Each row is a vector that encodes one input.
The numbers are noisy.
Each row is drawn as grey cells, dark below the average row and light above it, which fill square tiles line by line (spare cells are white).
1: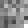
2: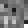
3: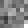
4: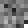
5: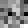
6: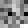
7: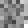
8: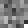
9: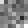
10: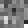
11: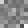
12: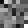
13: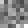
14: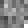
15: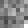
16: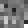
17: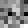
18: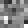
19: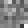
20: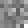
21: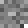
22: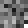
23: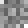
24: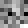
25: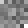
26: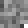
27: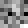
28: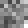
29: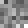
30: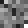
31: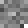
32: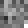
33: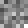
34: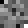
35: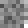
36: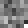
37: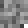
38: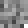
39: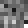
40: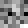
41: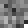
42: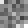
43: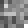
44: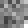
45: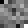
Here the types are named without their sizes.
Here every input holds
a list of points on a line.
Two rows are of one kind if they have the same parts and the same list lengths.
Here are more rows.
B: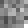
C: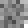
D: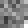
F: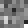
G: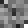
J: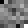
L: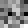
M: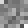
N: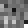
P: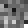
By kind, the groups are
B, C, D, M
F, G, J, N, P
L

